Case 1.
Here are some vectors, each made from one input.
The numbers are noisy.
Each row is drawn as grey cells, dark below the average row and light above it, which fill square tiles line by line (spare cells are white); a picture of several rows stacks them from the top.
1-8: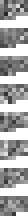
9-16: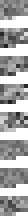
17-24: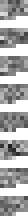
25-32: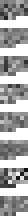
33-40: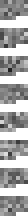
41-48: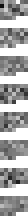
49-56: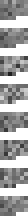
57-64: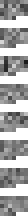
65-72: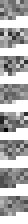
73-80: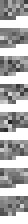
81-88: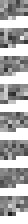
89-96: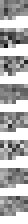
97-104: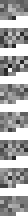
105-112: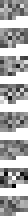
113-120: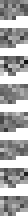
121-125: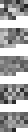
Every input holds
a point on a 20-point line.
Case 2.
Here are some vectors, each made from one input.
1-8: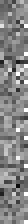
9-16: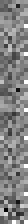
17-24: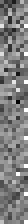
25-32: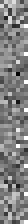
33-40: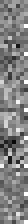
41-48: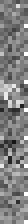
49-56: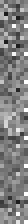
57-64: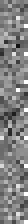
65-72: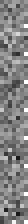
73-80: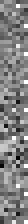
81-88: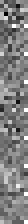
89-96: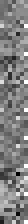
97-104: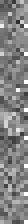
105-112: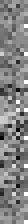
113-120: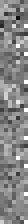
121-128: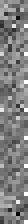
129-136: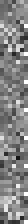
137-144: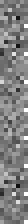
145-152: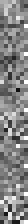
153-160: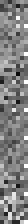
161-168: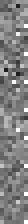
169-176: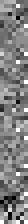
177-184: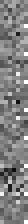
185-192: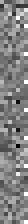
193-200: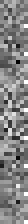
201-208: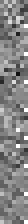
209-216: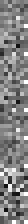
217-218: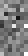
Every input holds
a point on a 7-point line.
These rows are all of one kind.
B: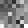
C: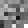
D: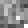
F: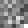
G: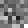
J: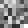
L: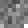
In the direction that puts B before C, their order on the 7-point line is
D, F, J, B, L, G, C.
